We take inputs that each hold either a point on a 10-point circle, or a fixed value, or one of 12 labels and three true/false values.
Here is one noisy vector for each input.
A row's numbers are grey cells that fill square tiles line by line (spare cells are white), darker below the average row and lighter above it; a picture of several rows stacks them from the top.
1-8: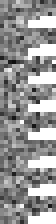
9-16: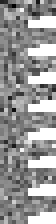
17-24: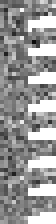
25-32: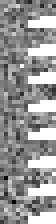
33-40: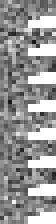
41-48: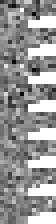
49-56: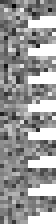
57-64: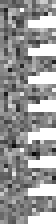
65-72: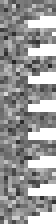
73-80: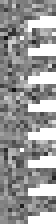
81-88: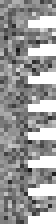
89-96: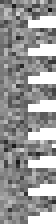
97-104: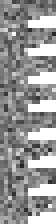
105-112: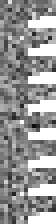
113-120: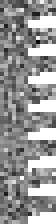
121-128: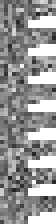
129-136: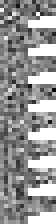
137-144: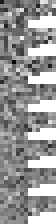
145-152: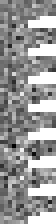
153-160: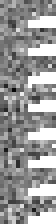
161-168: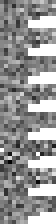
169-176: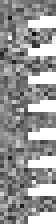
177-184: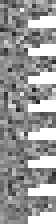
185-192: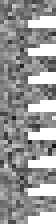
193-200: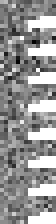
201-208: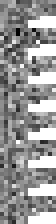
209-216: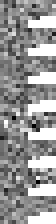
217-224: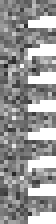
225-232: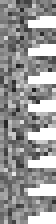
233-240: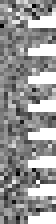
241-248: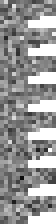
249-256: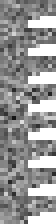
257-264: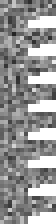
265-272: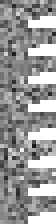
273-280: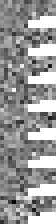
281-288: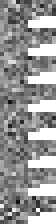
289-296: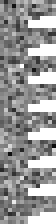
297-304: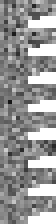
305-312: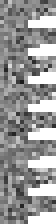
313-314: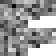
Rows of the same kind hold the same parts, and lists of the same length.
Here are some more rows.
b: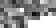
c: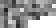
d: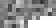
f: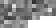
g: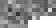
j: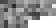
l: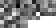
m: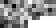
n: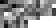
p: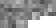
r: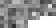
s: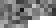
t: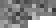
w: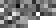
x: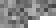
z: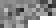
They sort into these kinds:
b, c, j, m, n
d, f, g, p, r, s, t, x, z
l, w

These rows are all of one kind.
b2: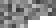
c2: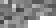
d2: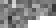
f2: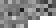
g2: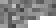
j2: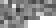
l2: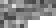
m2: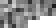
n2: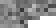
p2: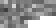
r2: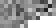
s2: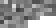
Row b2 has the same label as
c2, l2, n2 and s2.
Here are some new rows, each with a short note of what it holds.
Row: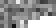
one of 12 labels and three true/false values
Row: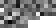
a fixed value
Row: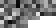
a fixed value
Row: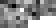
a point on a 10-point circle
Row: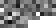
a fixed value
